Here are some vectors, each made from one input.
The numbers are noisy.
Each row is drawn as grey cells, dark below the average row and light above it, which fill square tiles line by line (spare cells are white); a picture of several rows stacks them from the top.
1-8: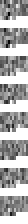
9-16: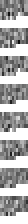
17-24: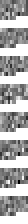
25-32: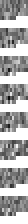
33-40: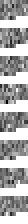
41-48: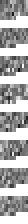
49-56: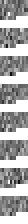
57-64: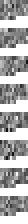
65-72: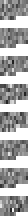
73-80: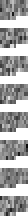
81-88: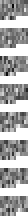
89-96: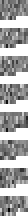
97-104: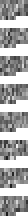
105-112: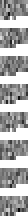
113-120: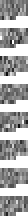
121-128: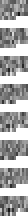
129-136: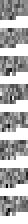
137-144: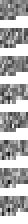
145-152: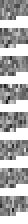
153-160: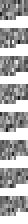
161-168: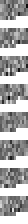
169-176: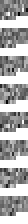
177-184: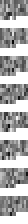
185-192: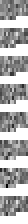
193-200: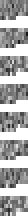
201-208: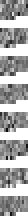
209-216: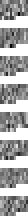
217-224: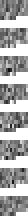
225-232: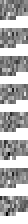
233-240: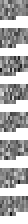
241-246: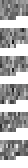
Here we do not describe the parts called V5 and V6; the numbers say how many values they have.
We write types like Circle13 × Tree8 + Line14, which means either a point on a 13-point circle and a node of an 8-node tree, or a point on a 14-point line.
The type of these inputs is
(Bool × V6 + V5) × Tree8 × (Tree8 × Tree8 + Unit).
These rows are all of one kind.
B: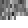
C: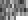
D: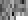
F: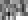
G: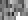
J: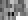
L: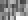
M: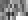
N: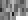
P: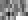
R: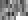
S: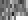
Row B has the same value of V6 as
M, P, R and S.
